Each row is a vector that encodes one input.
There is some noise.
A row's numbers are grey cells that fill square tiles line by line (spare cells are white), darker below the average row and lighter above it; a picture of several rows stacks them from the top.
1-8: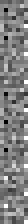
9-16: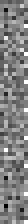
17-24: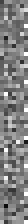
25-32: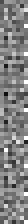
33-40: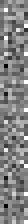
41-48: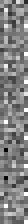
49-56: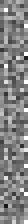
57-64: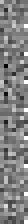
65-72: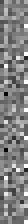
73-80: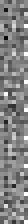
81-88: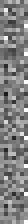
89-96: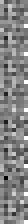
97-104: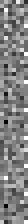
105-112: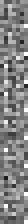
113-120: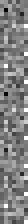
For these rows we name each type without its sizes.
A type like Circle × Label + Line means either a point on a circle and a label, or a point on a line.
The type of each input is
Label + Line × Line × Line.
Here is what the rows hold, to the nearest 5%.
About 50% of them hold a label. The rest hold a point on each of three lines.
